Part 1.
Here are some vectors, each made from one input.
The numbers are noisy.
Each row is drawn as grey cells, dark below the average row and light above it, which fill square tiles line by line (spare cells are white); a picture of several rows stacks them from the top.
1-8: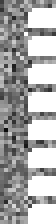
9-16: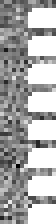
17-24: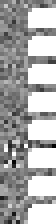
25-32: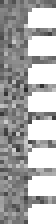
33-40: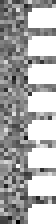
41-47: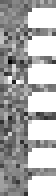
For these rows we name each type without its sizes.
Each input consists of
a label, together with either a fixed value, or three true/false values.
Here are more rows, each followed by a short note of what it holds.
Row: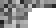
a label
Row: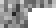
a label and three true/false values
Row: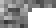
a label and three true/false values
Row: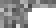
a label and three true/false values
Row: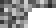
a label and three true/false values
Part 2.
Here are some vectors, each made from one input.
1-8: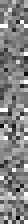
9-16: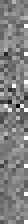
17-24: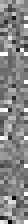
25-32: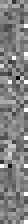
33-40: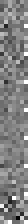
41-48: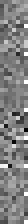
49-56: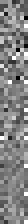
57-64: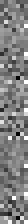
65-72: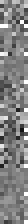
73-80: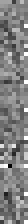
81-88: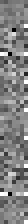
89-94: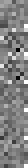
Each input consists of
a true/false value, together with either a fixed value, or a point on each of two 6-point lines.
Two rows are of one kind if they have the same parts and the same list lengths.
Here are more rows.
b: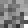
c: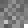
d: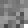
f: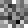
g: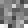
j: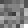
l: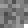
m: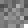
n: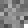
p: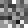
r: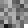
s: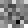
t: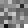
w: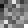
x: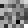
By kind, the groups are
b, c, d, f, j, l, m, n, p, r, s, t, w, x
g

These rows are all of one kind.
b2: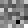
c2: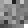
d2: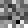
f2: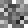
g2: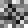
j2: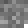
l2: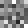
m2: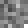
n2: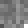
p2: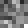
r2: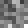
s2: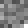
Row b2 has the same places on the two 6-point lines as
n2 and p2.
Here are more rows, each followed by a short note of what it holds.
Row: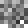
a true/false value
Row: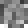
a true/false value
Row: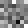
a point on each of two 6-point lines and a true/false value
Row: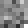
a point on each of two 6-point lines and a true/false value
